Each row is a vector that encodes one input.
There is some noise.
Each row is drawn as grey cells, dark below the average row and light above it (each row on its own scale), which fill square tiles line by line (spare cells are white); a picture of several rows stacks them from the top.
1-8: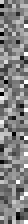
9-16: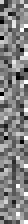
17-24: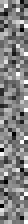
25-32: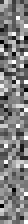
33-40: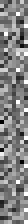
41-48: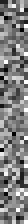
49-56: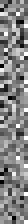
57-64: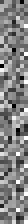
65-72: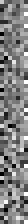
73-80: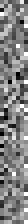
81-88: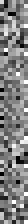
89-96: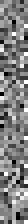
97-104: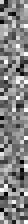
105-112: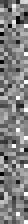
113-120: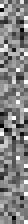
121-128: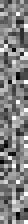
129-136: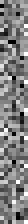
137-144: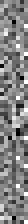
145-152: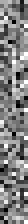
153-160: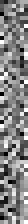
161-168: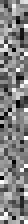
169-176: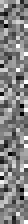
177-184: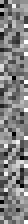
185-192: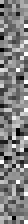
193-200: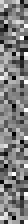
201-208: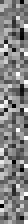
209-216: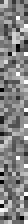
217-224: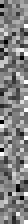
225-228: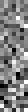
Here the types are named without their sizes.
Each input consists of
either a point on a line, or three true/false values.
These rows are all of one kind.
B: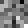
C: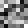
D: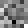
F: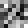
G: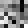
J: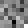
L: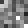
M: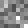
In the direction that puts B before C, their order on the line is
G, D, J, B, L, M, C, F.
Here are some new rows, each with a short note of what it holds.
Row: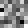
three true/false values
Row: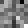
a point on a line
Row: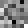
a point on a line
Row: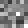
three true/false values
